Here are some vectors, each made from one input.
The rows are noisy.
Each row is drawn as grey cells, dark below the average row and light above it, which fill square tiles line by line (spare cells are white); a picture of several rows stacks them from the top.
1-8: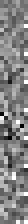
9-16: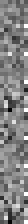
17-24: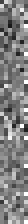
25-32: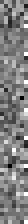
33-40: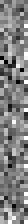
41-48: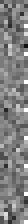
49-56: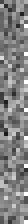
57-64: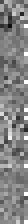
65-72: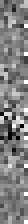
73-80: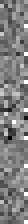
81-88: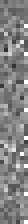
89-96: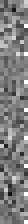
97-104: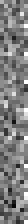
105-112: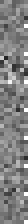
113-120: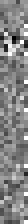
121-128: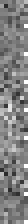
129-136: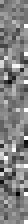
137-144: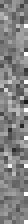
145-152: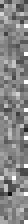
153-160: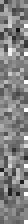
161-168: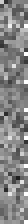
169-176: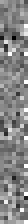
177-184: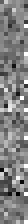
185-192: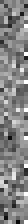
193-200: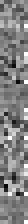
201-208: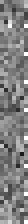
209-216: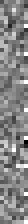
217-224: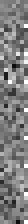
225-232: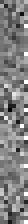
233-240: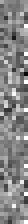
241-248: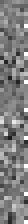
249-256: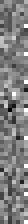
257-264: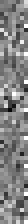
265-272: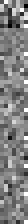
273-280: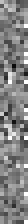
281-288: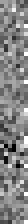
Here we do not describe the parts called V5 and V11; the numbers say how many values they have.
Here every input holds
a point on a 7-point line and a value of V5, together with either a point on a 12-point line, or a value of V11.
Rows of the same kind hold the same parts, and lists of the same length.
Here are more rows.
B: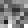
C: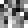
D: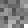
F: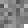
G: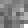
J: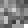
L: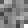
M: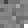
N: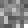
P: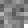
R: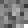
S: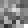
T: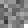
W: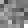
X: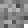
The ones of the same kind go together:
B, D, M, N, P, R, W
C, F, G, J, L, S, T, X

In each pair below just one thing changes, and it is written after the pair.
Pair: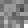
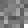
the place on the 7-point line
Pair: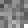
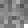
the value of V5
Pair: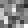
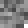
the value of V11
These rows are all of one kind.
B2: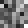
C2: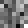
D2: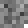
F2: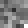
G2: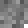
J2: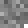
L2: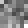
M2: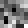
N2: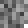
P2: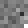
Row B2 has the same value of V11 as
C2, D2, J2 and M2.
